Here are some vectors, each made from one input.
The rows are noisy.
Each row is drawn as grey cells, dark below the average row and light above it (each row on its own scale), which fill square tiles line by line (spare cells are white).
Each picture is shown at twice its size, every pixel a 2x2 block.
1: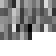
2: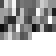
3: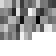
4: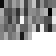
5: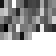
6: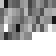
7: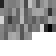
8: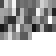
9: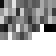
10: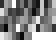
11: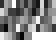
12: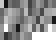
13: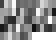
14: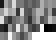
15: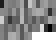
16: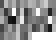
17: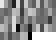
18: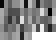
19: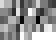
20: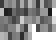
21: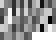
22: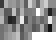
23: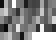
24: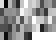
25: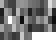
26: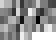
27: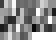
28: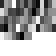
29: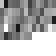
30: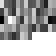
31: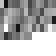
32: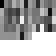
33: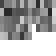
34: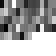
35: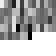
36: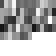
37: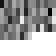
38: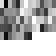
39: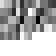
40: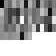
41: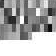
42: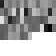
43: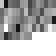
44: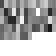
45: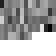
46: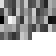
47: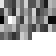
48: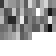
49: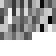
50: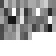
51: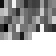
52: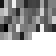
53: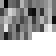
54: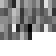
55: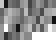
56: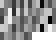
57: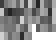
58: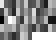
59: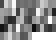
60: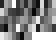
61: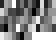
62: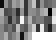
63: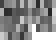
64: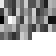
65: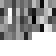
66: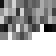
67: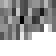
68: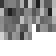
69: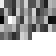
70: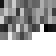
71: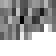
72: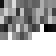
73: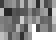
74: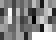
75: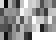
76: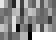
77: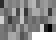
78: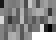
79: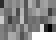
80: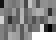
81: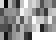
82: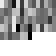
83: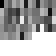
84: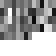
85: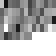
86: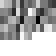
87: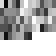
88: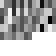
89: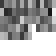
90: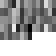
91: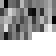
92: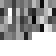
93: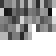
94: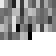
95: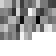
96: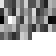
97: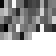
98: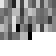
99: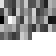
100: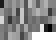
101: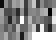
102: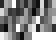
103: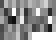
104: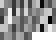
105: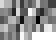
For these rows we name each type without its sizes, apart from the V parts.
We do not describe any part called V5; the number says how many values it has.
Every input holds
either a true/false value and a value of V5, or a list of points on a line.
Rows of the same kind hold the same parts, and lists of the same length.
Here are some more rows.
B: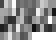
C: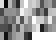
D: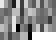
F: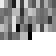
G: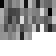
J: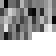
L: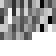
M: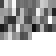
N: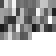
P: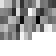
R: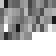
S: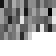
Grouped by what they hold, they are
B, M, N
C
D, F, J, L, P, R
G, S

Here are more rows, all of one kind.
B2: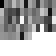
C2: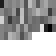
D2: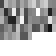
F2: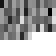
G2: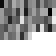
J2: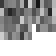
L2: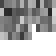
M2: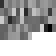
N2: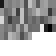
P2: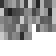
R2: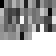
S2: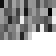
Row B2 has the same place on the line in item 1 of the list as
F2, G2, R2 and S2.
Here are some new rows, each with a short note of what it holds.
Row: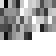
the empty list
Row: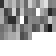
a list of two items
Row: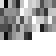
the empty list
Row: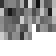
a list of two items
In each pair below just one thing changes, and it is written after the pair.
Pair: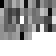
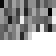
the place on the line in item 2 of the list
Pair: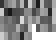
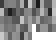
the place on the line in item 2 of the list
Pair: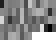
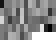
the place on the line in item 2 of the list
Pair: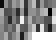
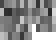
the place on the line in item 1 of the list
